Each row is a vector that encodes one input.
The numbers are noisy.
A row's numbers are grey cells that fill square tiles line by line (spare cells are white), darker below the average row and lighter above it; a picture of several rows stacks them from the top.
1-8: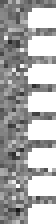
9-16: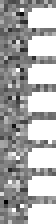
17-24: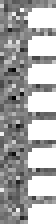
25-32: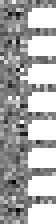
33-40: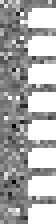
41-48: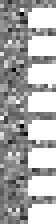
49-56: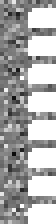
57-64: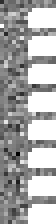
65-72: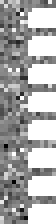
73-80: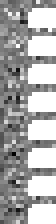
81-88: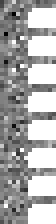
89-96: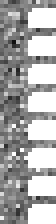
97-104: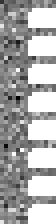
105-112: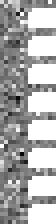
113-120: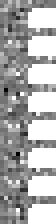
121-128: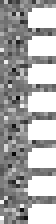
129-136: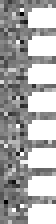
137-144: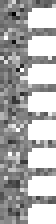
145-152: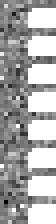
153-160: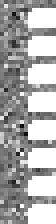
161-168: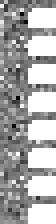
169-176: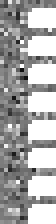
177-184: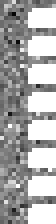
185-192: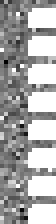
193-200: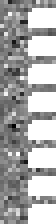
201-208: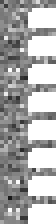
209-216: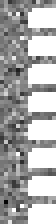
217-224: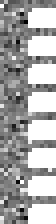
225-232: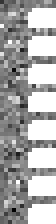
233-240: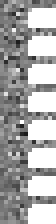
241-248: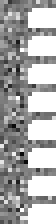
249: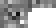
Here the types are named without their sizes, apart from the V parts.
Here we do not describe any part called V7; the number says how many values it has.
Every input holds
a true/false value, together with either a point on a line, or a value of V7.
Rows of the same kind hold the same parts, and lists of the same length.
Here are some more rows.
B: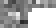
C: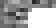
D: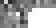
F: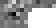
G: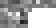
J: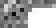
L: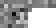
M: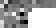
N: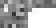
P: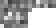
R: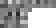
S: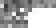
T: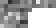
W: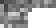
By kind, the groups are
B, C, D, F, G, J, L, N, P, T
M, R, S, W

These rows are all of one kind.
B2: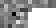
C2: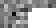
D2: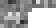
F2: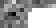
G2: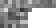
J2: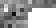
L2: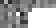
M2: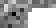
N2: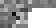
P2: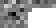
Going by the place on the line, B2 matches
C2, D2 and N2.
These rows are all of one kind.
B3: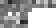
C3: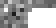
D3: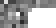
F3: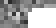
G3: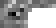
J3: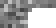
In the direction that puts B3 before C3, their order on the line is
B3, J3, C3, F3, G3, D3.
